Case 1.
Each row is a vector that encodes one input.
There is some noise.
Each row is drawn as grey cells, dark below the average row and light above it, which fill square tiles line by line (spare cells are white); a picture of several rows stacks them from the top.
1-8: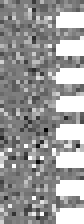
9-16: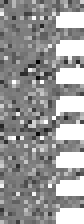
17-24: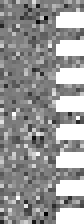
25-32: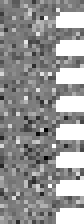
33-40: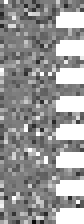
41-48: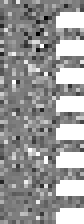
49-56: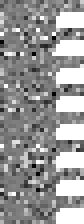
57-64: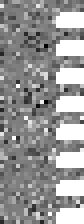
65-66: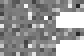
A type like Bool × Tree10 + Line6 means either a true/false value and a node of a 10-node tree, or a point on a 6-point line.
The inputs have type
(Bool × Bool × Bool + Unit) × Line5.
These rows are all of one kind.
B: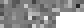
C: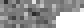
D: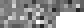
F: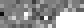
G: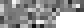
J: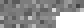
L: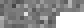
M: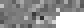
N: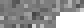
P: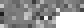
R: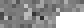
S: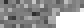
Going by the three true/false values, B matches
M and P.
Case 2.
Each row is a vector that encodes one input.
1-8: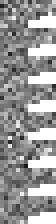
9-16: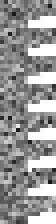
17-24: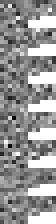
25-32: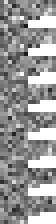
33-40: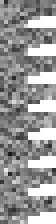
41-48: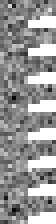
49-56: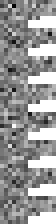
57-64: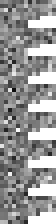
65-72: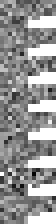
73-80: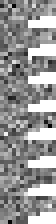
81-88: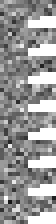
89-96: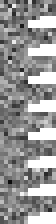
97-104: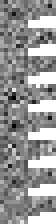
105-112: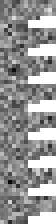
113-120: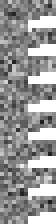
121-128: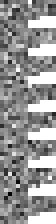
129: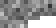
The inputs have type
Label12 + Line15.
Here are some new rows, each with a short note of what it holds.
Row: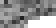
a point on a 15-point line
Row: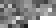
one of 12 labels
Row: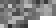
one of 12 labels
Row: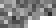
a point on a 15-point line
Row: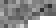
a point on a 15-point line
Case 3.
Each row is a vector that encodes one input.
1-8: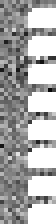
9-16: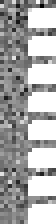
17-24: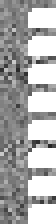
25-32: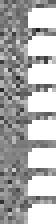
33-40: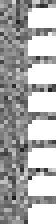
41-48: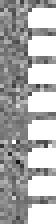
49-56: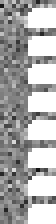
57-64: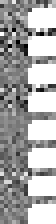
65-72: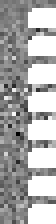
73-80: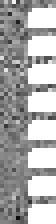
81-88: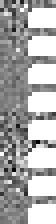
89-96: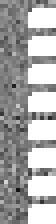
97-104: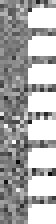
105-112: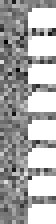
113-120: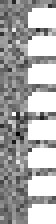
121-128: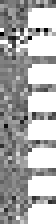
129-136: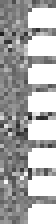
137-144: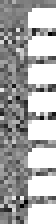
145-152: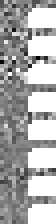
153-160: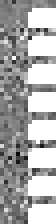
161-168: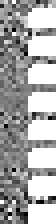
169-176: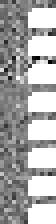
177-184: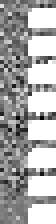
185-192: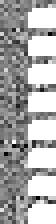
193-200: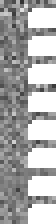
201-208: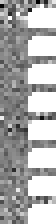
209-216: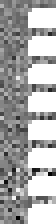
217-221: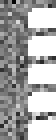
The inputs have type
Bool × (Circle9 + Unit).
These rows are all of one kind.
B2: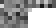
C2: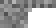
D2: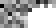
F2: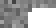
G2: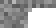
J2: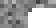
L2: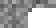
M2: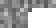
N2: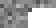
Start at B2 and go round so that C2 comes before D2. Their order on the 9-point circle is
B2, C2, G2, M2, L2, D2, F2, J2, N2.
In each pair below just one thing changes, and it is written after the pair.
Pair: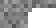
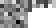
the place on the 9-point circle
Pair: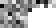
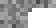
the place on the 9-point circle
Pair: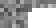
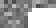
the place on the 9-point circle
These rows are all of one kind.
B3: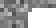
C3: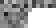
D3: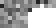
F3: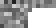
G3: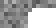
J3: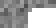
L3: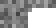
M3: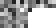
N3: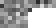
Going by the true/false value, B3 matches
C3, G3 and M3.
